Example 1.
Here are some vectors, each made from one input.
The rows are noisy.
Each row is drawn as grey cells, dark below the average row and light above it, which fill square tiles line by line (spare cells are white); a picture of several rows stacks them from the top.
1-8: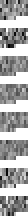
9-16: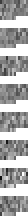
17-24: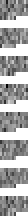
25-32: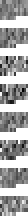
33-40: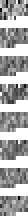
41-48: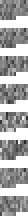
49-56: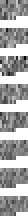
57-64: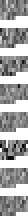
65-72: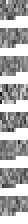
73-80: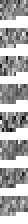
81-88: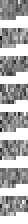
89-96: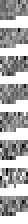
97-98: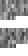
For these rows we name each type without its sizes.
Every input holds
four true/false values.
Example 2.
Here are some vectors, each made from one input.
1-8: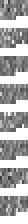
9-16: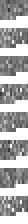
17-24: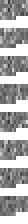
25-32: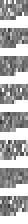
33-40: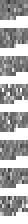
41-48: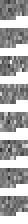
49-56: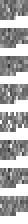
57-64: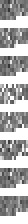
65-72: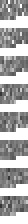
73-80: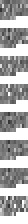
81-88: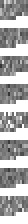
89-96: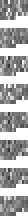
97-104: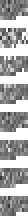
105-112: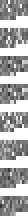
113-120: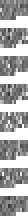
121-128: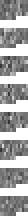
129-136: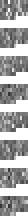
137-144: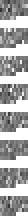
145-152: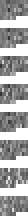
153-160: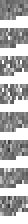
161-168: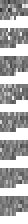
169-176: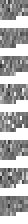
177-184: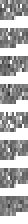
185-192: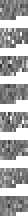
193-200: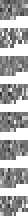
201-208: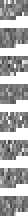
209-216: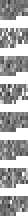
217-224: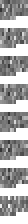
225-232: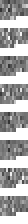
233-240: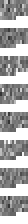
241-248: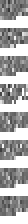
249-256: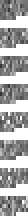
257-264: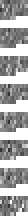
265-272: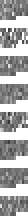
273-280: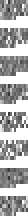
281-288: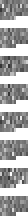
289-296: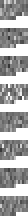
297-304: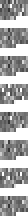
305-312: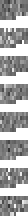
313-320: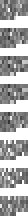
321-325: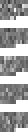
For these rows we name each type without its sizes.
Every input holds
three true/false values.
